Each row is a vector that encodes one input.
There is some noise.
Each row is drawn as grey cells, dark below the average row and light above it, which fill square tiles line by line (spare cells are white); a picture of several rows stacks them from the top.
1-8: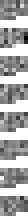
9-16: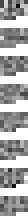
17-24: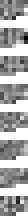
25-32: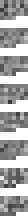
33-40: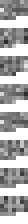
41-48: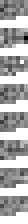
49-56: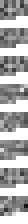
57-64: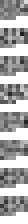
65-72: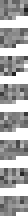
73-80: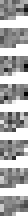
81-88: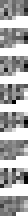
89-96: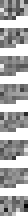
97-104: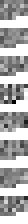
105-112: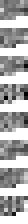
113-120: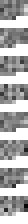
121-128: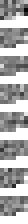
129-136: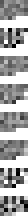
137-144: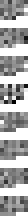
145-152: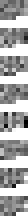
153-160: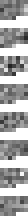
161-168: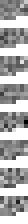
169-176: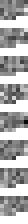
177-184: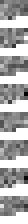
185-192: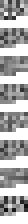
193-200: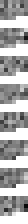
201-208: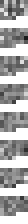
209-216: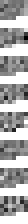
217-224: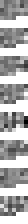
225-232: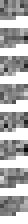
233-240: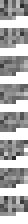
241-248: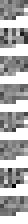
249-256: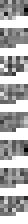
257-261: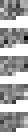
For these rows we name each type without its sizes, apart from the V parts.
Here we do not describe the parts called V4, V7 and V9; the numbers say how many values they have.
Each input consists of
either a label and a value of V7, or a point on a line and a value of V9, or a list of items, each a true/false value and a value of V4.
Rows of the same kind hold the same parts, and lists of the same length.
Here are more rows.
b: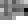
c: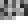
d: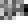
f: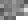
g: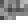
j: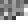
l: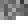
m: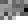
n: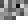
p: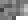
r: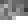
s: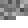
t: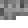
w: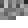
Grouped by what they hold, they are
b, d, g, s
c, f, j, t
l
m, n, r, w
p

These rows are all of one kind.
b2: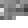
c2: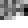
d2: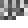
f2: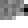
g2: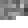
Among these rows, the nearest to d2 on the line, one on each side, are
b2 and c2.
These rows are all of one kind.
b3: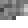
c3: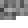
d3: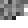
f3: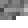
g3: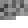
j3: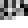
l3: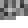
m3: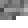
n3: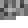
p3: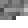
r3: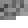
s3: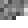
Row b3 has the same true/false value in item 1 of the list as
g3 and r3.
